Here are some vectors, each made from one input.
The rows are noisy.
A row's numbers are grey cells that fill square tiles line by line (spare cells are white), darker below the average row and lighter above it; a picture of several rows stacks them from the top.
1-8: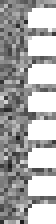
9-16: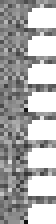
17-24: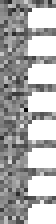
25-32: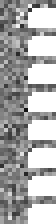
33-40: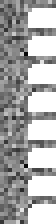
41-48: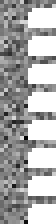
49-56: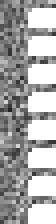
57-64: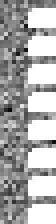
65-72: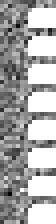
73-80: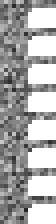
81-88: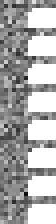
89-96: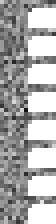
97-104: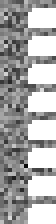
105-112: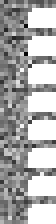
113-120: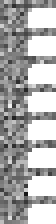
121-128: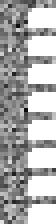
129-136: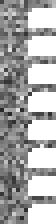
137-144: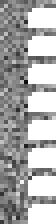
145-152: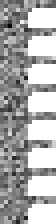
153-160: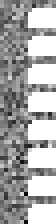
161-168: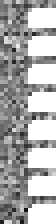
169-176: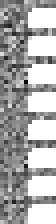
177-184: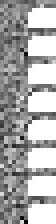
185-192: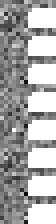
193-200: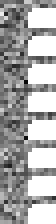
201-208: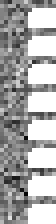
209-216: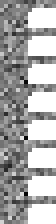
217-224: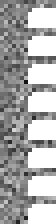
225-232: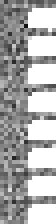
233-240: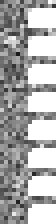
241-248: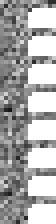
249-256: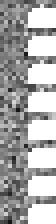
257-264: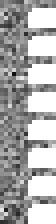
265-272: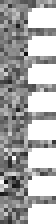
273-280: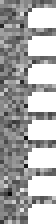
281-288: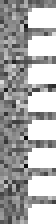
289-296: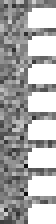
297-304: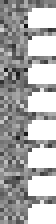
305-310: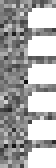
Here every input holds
a point on a 10-point circle.
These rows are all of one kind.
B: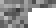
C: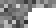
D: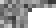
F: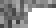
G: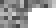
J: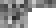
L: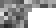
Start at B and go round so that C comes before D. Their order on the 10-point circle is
B, L, F, C, G, J, D.
